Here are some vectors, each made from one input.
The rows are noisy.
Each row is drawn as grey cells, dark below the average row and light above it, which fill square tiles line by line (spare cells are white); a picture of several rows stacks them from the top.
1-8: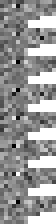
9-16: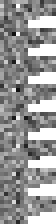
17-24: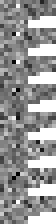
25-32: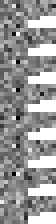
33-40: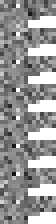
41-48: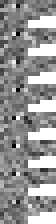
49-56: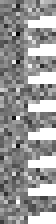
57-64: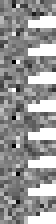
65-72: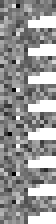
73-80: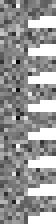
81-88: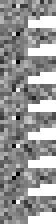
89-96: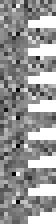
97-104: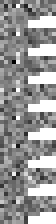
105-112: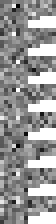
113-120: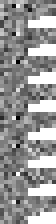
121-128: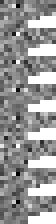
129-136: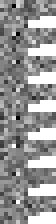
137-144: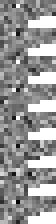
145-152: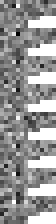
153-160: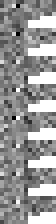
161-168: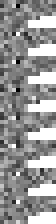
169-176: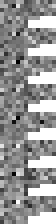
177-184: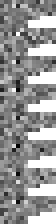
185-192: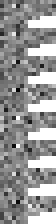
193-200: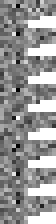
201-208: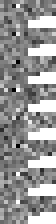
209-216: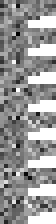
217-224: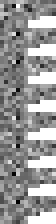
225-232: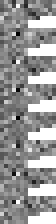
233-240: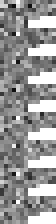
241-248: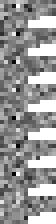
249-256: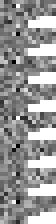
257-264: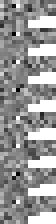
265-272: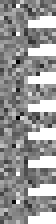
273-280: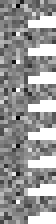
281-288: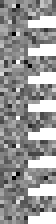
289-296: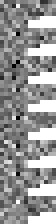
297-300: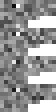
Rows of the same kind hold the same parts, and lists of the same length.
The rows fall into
3 kinds.
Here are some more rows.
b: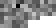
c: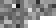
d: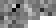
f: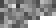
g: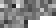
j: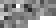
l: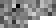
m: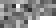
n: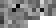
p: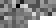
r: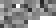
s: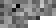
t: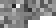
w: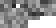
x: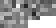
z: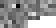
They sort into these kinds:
b, c, d, f, l, n, p, s, z
g, j, m, r, t
w, x

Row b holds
one of 5 labels and a point on each of two 10-point lines.
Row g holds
a point on an 11-point line and a true/false value.
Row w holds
a point on a 4-point line, a point on a 5-point line and a true/false value.
